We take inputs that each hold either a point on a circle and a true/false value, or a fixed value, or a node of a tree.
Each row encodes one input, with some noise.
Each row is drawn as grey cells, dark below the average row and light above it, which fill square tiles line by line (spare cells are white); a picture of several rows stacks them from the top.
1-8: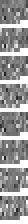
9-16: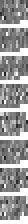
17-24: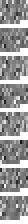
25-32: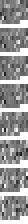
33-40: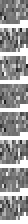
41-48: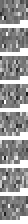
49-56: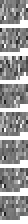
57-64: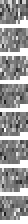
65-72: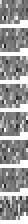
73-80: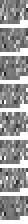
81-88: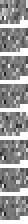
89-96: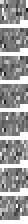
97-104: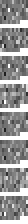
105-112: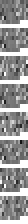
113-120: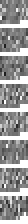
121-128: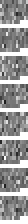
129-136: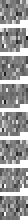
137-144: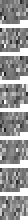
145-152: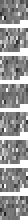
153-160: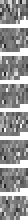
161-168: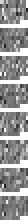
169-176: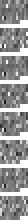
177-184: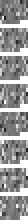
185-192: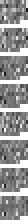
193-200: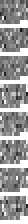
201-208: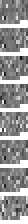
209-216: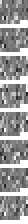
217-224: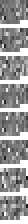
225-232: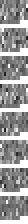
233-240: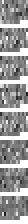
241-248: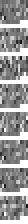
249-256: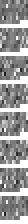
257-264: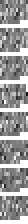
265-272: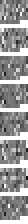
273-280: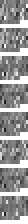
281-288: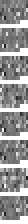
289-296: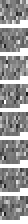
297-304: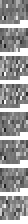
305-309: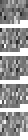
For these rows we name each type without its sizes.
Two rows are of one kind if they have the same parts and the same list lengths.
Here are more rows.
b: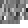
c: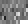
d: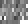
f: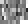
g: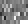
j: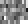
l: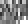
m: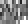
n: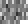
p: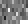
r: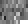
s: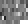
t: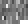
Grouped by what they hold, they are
b, d, f, j, n
c, g, p, r, s, t
l, m

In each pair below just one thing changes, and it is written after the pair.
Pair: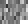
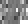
the true/false value
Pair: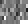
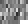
the place on the circle
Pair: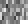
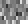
the place on the circle
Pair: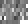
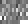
the true/false value
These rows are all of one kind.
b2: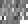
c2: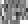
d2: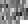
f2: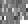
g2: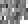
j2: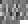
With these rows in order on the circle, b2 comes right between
f2 and j2.
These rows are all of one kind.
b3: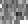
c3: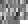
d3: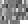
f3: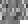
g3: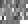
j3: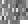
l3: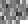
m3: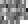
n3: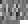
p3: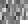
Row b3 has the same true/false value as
d3, f3, j3 and n3.
